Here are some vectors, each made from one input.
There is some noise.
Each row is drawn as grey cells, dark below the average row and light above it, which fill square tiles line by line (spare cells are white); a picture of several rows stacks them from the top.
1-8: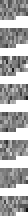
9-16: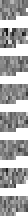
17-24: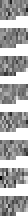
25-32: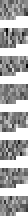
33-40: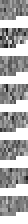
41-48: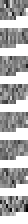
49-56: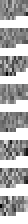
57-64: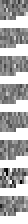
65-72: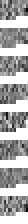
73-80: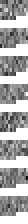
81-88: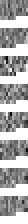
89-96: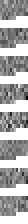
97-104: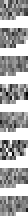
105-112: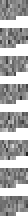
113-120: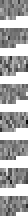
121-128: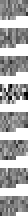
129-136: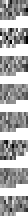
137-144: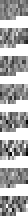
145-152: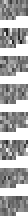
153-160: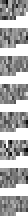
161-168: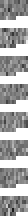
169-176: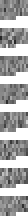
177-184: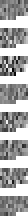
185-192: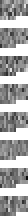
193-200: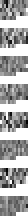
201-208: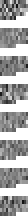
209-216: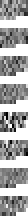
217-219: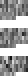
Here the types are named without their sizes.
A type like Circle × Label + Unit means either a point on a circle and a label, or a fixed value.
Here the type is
List(Line).
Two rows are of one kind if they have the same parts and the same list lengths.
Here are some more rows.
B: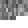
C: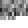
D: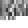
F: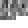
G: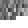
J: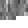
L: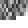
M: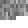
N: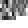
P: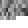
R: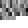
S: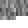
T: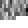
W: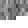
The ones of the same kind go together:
B, N, P
C, D
F, R
G, J, L, M, S, T, W

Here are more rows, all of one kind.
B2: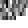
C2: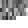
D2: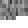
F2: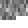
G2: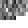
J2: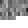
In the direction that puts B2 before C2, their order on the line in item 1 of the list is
B2, F2, C2, D2, G2, J2.
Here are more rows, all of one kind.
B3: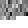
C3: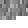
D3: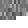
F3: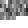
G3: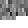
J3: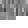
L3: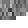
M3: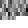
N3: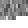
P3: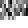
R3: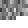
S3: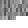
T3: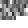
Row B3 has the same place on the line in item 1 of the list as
S3 and T3.
